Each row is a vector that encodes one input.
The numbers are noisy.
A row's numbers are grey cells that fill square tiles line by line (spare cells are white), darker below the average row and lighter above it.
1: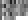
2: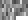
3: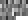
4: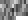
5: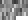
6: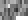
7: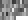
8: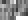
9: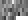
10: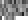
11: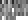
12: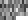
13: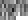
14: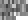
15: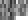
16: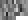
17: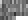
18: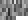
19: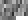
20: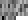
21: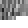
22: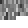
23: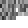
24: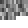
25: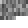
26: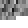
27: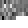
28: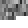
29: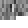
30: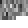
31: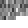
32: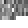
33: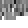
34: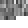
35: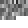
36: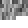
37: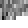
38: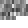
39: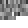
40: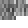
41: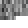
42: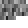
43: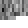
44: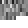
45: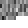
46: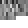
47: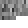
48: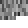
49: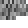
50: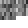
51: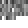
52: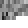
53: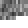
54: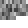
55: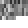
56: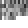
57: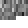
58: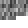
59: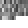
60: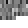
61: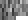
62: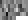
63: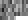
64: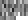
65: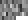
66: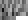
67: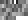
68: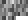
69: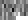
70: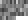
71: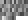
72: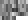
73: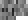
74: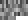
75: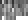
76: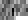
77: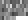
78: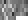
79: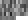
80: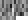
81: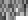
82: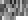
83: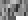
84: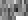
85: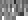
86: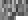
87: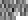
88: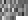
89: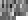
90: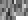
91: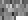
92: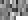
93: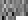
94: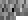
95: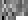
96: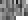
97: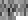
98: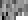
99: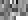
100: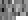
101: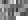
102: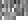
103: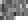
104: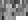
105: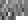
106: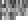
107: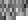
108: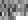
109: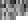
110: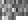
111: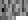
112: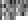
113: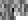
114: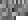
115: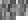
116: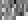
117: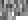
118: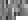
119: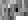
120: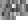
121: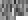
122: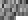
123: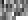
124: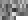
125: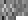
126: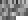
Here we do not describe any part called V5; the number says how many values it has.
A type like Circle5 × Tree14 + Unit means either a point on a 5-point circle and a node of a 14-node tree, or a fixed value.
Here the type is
(Circle9 + Label6) × V5.
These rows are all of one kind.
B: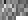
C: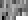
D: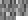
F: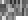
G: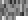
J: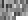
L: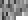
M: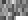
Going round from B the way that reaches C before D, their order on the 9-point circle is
B, C, L, M, J, D, G, F.
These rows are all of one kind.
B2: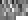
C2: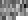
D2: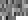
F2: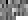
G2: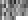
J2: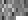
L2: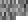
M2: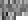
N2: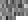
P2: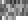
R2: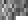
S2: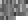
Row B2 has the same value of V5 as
D2, F2 and N2.
